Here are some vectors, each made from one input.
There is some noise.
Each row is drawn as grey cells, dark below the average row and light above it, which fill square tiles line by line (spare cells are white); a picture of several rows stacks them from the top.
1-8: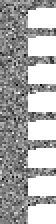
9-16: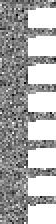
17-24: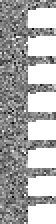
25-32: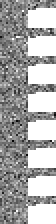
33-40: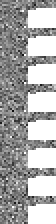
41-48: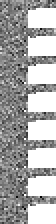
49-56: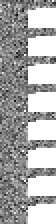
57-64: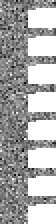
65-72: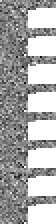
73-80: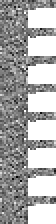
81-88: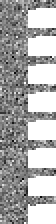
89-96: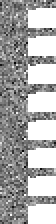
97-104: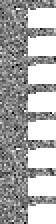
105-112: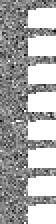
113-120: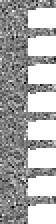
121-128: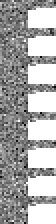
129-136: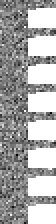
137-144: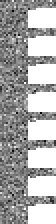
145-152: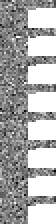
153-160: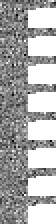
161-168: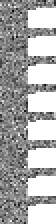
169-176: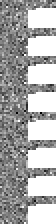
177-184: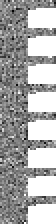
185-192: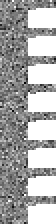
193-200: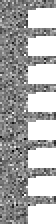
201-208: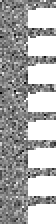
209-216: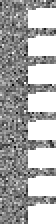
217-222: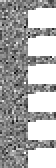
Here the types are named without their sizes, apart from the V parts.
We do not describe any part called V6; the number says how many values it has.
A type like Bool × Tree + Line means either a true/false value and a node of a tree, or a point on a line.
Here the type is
(Bool × Circle + Label) × V6.
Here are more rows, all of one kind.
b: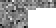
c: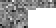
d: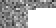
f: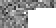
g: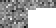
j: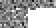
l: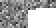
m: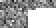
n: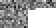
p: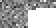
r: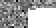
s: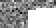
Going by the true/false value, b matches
c, g, r and s.
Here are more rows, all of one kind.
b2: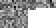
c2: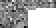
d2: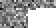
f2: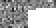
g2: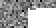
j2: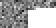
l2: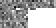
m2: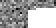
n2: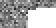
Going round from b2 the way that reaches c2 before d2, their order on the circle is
b2, c2, m2, g2, d2, n2, f2, l2, j2.
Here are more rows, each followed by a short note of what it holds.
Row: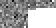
a label and a value of V6
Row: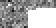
a point on a circle, a true/false value and a value of V6
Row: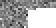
a label and a value of V6
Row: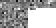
a point on a circle, a true/false value and a value of V6
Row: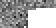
a label and a value of V6
